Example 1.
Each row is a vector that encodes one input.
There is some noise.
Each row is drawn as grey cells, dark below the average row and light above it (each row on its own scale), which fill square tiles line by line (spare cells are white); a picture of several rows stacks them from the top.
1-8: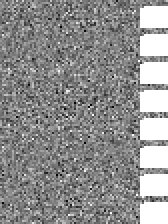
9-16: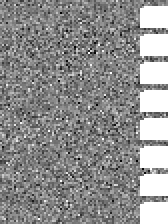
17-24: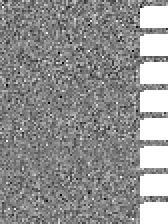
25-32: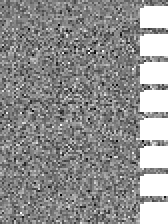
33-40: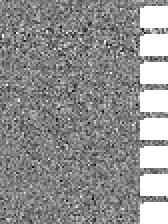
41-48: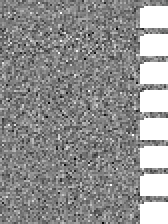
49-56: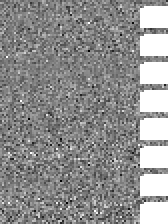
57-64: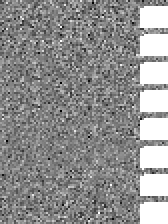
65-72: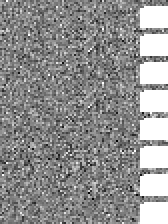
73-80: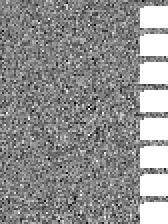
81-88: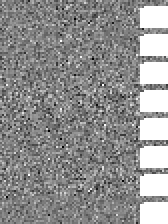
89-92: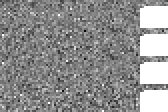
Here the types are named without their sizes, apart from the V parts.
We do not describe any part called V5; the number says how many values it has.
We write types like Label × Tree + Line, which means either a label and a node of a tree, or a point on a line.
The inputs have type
Bool × Line × V5.
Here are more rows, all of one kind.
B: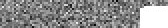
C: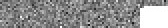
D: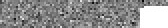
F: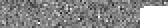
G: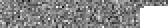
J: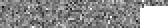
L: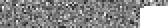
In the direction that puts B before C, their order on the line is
B, D, L, F, C, J, G.
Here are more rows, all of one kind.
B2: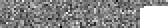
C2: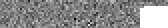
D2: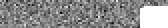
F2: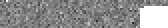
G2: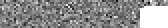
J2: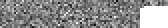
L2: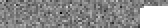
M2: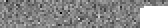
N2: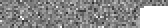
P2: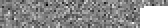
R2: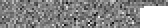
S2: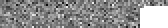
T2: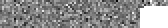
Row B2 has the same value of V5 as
G2, J2 and T2.
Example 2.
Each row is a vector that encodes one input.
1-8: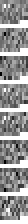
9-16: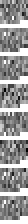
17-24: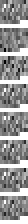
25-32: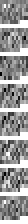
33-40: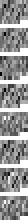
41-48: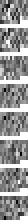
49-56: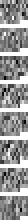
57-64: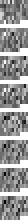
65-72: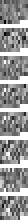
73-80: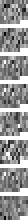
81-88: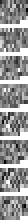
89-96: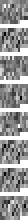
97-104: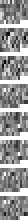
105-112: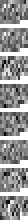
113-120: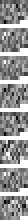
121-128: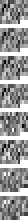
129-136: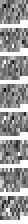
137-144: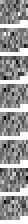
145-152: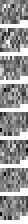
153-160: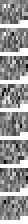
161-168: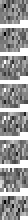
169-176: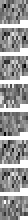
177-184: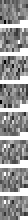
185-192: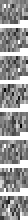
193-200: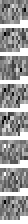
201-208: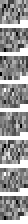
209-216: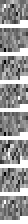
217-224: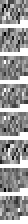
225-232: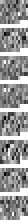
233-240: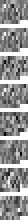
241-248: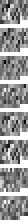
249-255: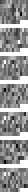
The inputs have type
Bool × Bool × Bool + Circle10 + Circle13 + Unit.
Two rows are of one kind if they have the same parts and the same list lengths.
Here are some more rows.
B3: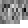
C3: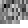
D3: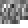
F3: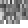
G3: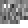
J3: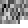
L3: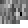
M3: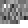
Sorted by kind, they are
B3, C3, J3
D3, G3, M3
F3
L3

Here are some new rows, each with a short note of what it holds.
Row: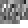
a point on a 10-point circle
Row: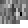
a fixed value
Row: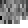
three true/false values
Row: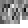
a point on a 13-point circle
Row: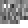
a point on a 10-point circle
